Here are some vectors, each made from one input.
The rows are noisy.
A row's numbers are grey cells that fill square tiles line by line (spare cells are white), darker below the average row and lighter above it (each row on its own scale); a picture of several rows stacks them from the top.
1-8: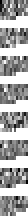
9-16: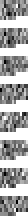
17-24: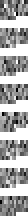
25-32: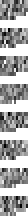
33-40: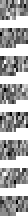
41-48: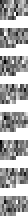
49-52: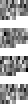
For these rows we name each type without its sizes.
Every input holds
a list of points on a circle.
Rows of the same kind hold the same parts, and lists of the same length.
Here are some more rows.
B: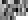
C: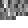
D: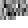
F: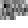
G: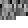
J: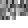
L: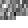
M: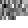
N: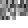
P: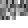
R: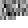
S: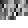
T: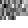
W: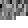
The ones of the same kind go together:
B, C, G, L, S, W
D, F, M, R, T
J, N, P

